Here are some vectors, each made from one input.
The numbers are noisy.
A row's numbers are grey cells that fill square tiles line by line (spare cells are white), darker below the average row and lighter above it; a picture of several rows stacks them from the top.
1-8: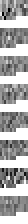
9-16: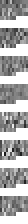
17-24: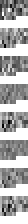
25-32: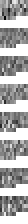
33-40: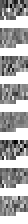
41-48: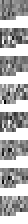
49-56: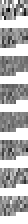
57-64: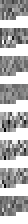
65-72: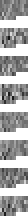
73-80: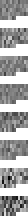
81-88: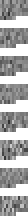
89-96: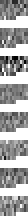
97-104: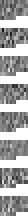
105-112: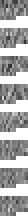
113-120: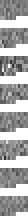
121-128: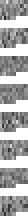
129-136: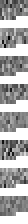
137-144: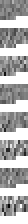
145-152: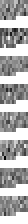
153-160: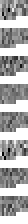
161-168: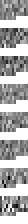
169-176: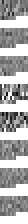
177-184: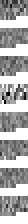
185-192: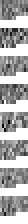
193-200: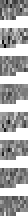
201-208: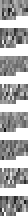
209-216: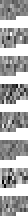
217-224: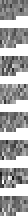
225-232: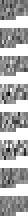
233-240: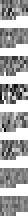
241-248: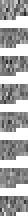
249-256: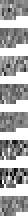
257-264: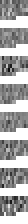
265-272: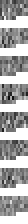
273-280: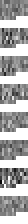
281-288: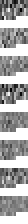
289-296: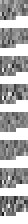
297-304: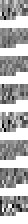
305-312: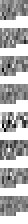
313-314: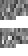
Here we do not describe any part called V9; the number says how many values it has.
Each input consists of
a point on an 8-point circle, together with either a point on a 4-point line, or a value of V9.
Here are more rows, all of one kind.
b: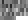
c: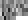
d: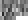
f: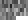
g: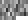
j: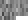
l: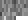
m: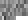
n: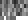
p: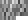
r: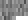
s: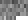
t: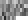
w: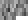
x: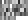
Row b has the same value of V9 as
d, f, m and r.
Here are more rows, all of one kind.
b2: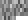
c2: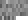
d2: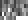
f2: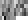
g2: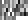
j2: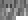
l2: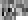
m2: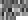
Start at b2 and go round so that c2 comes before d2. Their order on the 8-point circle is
b2, j2, c2, f2, g2, m2, l2, d2.
